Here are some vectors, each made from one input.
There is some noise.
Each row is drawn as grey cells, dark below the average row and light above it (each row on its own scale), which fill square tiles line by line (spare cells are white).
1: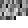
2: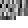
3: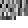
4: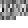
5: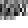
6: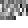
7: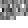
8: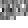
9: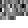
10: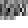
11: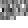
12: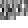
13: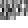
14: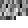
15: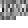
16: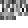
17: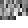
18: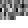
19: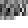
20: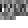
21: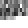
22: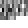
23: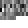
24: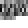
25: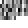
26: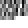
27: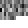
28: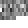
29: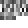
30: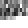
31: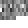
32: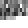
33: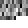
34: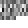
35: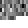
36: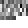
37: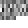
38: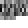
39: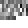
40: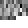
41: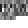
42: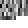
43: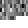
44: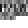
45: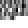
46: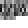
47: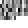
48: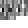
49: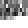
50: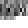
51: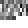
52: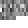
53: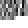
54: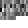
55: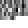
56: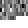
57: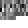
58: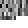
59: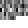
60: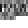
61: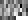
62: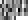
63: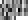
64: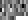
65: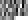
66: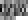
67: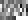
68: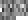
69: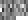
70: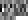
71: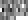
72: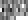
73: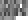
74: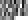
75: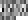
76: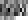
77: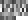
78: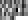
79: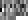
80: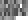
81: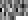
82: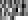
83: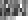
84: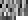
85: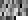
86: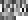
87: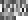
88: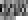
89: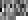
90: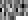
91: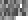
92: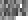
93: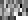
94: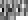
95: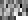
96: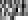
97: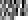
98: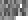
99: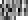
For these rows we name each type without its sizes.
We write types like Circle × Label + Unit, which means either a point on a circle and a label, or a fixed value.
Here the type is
Bool × Circle.
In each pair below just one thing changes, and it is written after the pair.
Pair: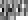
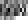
the true/false value
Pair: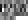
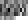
the place on the circle
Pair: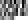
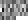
the true/false value
